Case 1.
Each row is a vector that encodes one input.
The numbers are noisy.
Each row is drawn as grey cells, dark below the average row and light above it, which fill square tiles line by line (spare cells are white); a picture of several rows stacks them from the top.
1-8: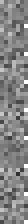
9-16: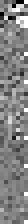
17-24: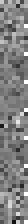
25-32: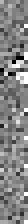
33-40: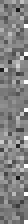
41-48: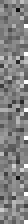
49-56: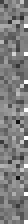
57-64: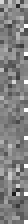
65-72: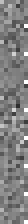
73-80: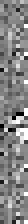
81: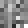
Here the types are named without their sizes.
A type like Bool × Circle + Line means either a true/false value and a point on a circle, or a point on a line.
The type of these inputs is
Tree + Unit.
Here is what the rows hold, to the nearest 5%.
About 5% of them hold a fixed value. The rest hold a node of a tree.
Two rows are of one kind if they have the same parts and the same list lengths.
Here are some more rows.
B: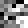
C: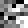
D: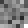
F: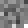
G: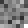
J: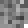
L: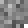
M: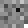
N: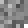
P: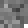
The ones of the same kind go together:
B, C
D, F, G, J, L, M, N, P

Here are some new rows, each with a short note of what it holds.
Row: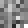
a node of a tree
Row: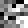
a fixed value
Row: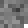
a node of a tree
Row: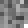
a node of a tree
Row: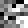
a fixed value
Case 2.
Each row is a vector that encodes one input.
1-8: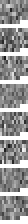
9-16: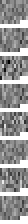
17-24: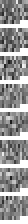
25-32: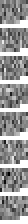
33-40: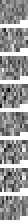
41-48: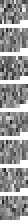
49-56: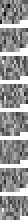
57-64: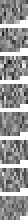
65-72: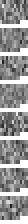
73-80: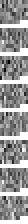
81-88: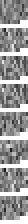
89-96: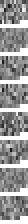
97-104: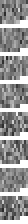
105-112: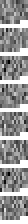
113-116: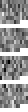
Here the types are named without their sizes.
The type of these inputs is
Tree.
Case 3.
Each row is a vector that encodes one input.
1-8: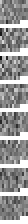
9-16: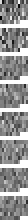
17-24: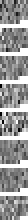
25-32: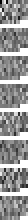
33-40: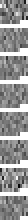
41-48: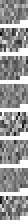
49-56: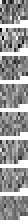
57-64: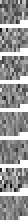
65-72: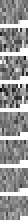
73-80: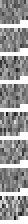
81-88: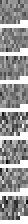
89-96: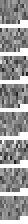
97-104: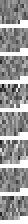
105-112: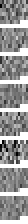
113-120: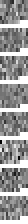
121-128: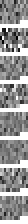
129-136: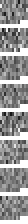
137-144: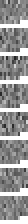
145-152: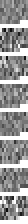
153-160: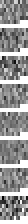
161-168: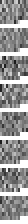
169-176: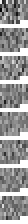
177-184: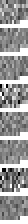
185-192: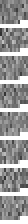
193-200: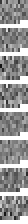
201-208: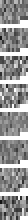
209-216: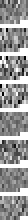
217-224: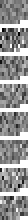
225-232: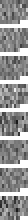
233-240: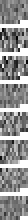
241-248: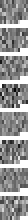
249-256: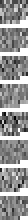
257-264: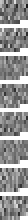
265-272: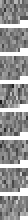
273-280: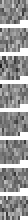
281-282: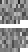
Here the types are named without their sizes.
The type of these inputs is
Label.
